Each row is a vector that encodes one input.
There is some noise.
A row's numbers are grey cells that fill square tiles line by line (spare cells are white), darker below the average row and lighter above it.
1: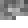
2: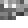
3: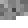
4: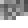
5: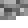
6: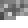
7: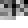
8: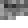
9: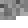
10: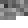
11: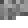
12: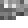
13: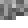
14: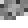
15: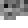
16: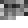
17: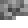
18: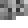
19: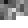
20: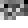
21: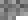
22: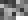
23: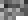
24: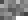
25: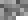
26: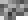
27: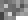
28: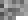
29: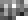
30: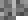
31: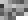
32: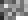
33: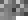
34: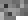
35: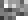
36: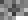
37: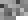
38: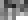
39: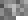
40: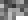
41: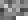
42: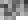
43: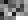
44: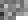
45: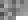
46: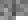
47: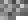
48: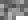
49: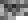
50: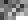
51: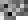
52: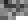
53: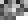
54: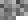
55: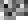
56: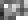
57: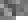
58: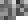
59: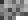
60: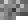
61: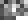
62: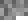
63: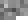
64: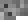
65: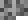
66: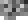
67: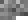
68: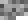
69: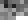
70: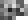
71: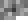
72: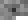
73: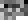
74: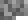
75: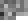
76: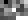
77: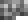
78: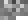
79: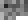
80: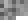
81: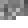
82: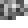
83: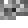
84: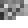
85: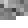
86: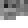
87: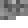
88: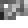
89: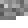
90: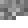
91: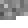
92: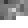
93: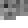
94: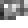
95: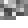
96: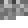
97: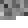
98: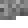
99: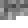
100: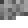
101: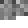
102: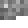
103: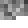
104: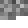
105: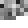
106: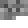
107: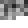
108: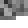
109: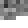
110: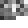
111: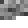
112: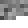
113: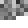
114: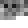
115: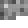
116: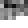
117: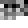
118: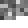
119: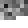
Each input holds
four true/false values.
